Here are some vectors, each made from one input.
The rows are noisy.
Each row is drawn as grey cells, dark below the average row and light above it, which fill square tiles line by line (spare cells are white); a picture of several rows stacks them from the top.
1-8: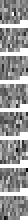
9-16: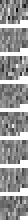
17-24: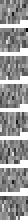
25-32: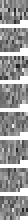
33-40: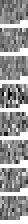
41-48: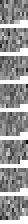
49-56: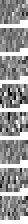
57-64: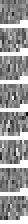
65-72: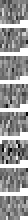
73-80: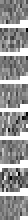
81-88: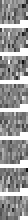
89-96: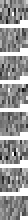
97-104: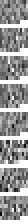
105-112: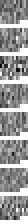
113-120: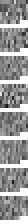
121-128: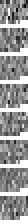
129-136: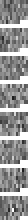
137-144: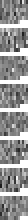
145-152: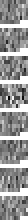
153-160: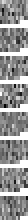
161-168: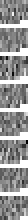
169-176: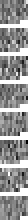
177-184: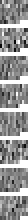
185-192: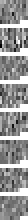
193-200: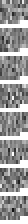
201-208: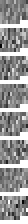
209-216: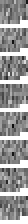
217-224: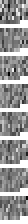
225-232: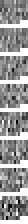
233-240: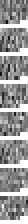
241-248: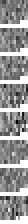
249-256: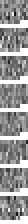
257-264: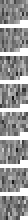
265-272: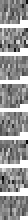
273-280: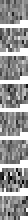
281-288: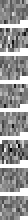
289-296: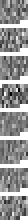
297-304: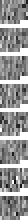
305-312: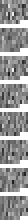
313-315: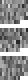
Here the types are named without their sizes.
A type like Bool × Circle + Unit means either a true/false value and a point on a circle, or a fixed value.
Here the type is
List(Line).
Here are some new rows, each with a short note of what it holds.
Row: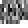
the empty list
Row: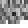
a list of one item
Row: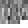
a list of one item
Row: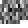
the empty list
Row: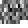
the empty list
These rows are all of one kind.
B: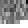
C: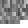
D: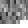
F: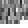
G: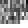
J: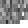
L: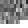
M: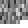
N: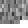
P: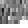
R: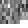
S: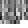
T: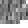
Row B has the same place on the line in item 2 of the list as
C and J.
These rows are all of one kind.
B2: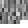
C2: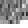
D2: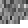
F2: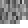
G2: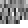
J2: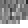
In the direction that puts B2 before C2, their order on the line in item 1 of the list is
G2, B2, F2, C2, J2, D2.
